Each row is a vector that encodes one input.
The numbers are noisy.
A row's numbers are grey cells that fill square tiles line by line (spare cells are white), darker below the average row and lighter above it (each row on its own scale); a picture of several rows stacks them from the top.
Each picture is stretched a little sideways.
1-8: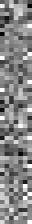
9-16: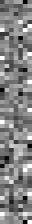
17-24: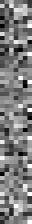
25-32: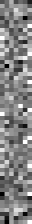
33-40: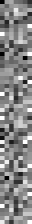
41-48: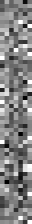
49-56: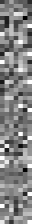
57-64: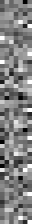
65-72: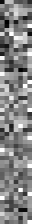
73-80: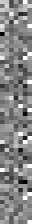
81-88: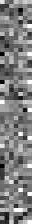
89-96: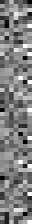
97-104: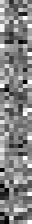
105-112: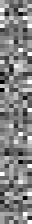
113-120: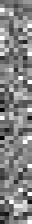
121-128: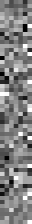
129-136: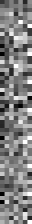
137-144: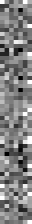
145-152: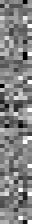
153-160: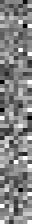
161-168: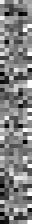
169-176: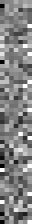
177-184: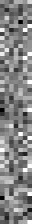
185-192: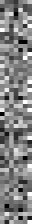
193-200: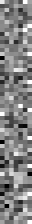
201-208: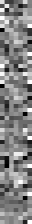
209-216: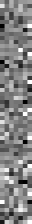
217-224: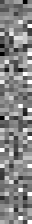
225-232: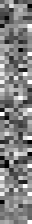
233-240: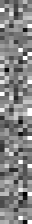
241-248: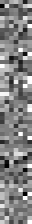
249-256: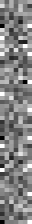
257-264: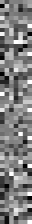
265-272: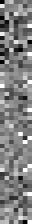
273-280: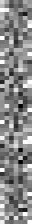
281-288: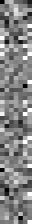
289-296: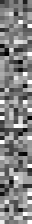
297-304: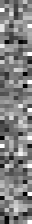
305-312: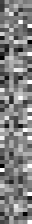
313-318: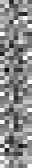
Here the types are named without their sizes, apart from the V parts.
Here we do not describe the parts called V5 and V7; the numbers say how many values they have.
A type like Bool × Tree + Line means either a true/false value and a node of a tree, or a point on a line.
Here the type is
(Bool × Bool × Bool × Bool + Unit) × V7 + Circle × (Line + V5).
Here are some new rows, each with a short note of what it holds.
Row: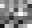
a point on a circle and a point on a line
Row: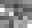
a value of V7
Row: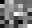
a point on a circle and a value of V5
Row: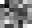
a value of V7
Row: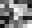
a point on a circle and a point on a line
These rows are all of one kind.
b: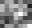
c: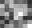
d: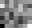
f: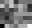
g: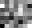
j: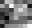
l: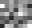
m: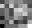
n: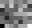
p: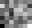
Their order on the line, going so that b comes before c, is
b, c, l, g, d, p, f, n, j, m.
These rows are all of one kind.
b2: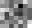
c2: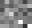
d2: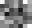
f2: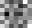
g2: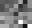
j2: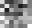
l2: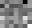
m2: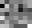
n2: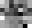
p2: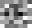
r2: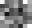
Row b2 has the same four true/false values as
d2, f2, m2 and r2.
